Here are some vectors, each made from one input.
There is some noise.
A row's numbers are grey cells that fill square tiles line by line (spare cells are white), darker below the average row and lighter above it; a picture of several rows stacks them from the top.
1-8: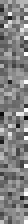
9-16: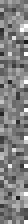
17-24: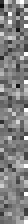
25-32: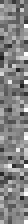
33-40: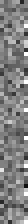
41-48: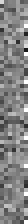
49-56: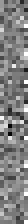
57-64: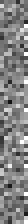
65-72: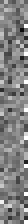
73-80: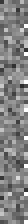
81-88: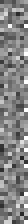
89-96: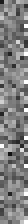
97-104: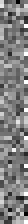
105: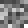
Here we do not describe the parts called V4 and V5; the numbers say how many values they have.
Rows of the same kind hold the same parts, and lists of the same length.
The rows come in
2 kinds.
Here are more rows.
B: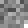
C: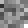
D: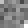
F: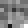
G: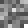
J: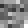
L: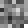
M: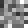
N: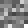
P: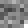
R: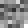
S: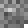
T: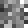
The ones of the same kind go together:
B, C, D, F, J, P, R
G, L, M, N, S, T

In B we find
a point on each of two 3-point lines, a true/false value and a value of V4.
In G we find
a point on each of two 3-point lines and a value of V5.
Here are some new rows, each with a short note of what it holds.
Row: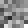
a point on each of two 3-point lines and a value of V5
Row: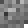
a point on each of two 3-point lines and a value of V5
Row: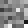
a point on each of two 3-point lines and a value of V5
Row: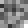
a point on each of two 3-point lines, a true/false value and a value of V4
